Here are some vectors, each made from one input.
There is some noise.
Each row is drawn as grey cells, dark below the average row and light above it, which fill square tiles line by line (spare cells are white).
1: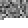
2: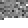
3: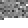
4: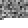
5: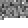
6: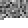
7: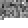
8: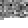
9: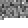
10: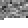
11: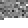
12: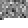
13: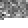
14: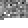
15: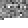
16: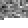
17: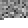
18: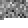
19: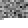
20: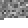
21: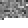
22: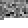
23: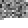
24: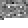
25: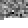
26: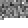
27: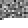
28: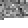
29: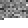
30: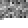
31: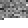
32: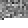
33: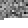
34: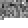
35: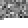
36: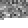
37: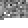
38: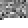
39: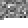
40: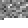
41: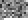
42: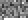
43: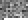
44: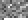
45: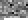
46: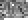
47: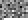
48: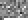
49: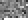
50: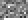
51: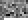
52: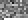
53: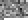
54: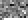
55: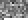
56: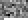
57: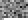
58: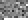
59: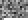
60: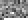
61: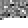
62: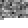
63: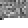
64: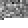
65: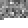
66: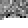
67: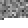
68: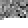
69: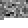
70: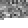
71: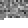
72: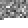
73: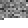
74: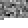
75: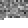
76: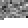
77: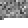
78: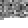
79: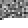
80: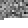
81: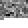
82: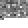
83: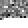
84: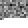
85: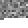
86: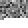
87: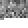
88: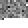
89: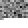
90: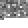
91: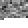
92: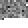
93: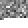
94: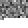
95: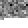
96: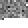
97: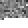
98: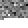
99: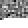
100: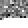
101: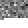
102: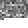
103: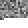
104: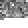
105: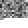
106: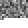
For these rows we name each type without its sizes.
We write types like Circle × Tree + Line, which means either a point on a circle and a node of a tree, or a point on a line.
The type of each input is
(Circle + Tree) × (Circle + Unit).
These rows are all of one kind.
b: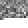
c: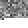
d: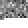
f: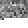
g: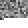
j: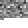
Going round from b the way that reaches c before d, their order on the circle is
b, g, j, c, f, d.
